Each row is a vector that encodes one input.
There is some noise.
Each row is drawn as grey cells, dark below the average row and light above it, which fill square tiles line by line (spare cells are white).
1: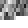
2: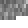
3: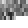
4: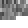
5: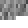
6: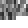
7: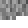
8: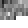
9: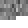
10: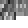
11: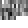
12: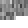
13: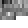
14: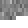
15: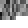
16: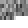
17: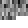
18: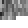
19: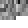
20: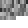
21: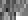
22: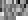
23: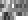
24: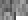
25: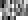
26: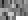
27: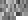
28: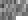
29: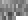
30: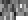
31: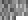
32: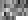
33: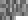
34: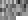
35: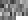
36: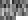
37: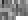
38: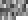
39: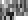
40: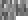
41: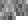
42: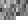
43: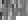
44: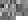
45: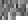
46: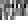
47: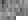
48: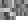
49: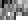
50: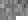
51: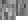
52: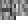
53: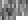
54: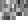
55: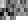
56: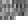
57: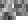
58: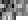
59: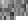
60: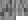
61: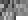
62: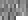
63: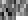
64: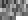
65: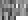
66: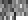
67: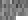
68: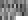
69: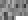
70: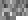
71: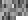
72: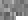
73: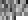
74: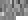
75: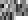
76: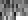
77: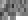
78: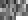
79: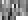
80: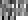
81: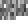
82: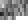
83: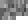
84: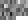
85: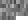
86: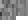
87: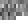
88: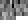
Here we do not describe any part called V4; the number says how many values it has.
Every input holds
a list of up to two items, each a point on a 5-point circle and a value of V4.
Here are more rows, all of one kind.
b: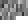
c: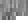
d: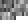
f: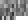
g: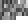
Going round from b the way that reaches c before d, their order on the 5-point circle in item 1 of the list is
b, g, c, d, f.
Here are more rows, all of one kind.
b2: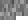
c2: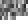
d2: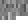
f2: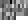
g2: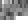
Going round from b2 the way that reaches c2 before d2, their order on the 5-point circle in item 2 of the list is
b2, f2, c2, g2, d2.
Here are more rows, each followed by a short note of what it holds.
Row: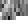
the empty list
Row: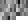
the empty list
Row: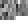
a list of one item
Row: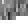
the empty list
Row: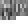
the empty list
